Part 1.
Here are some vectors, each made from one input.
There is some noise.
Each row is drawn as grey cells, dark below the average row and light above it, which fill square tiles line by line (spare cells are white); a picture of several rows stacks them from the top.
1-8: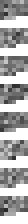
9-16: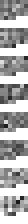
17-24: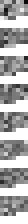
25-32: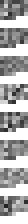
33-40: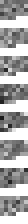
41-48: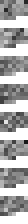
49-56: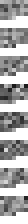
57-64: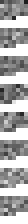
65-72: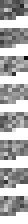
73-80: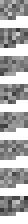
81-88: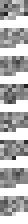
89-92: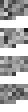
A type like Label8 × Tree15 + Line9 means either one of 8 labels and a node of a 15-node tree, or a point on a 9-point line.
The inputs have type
Bool × Bool × Bool × Bool.
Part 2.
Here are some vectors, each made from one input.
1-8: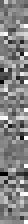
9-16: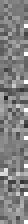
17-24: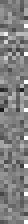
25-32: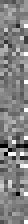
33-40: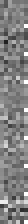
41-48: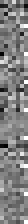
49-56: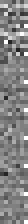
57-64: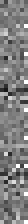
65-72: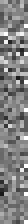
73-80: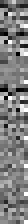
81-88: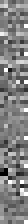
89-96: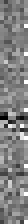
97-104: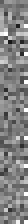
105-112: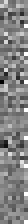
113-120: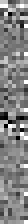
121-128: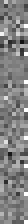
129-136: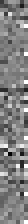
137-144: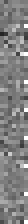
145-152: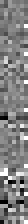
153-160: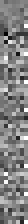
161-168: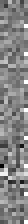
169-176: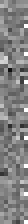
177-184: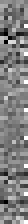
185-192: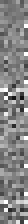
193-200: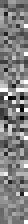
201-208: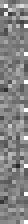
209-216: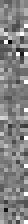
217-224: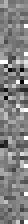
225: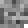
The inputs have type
Tree16 + Unit.
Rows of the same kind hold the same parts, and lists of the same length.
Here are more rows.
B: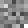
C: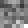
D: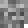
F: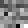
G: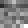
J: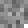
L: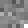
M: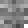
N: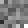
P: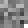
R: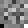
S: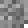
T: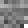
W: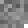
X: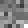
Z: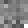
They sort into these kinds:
B, C, D, F, G, J, L, M, N, P, S, T, W, X, Z
R

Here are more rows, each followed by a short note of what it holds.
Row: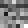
a node of a 16-node tree
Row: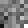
a fixed value
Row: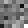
a fixed value
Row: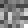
a node of a 16-node tree
